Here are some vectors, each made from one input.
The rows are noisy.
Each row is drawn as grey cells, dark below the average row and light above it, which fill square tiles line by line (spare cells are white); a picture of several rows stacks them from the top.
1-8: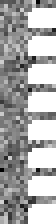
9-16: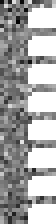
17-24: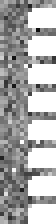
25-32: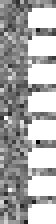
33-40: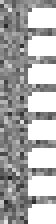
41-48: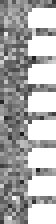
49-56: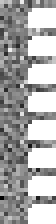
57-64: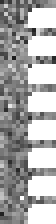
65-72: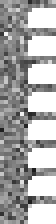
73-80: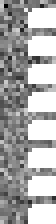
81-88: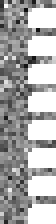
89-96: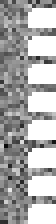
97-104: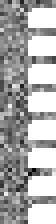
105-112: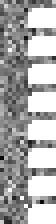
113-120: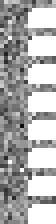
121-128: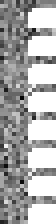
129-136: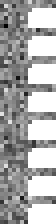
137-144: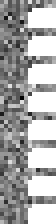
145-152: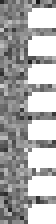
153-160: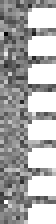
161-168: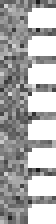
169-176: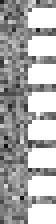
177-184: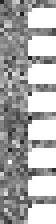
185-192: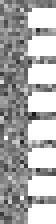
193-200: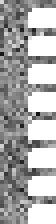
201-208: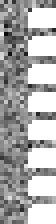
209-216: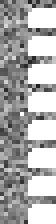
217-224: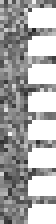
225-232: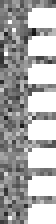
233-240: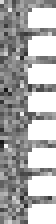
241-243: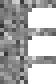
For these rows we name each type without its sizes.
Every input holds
a node of a tree, together with either a point on a circle, or three true/false values.
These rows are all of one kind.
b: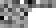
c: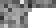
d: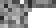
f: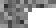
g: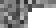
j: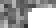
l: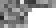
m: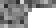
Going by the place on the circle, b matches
c and d.
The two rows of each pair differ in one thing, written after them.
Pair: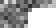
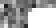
the node of the tree
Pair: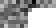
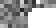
the node of the tree
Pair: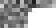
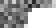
the node of the tree
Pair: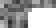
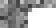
the node of the tree
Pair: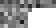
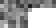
the place on the circle
